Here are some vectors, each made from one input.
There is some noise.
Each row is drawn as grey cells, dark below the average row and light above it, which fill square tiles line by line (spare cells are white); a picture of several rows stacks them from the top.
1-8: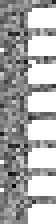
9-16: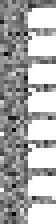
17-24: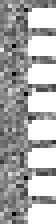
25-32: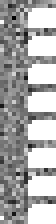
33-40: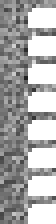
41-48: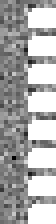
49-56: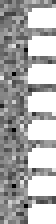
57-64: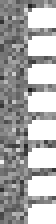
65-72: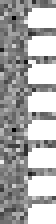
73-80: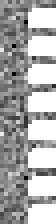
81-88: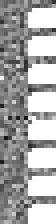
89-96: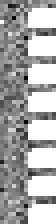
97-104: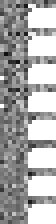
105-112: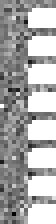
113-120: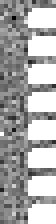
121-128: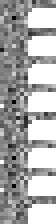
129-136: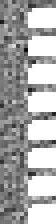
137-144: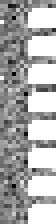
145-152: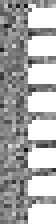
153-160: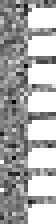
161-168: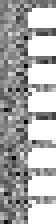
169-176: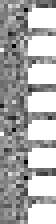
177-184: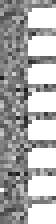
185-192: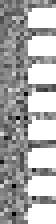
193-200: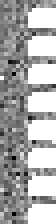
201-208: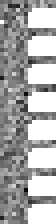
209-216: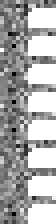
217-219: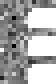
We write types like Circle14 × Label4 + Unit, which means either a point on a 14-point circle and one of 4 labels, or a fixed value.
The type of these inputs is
Bool × (Line7 + Line13).
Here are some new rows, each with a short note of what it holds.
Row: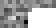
a point on a 13-point line and a true/false value
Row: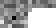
a point on a 7-point line and a true/false value
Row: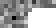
a point on a 7-point line and a true/false value
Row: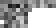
a point on a 7-point line and a true/false value
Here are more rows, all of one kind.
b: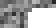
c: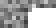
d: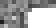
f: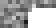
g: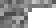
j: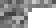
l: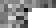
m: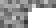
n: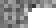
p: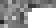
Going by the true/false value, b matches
d, l and p.
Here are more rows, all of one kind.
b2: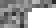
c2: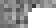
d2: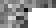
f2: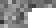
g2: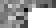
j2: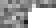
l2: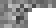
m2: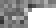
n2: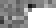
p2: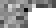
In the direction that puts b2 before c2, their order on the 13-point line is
b2, m2, n2, f2, c2, l2, d2, g2, j2, p2.
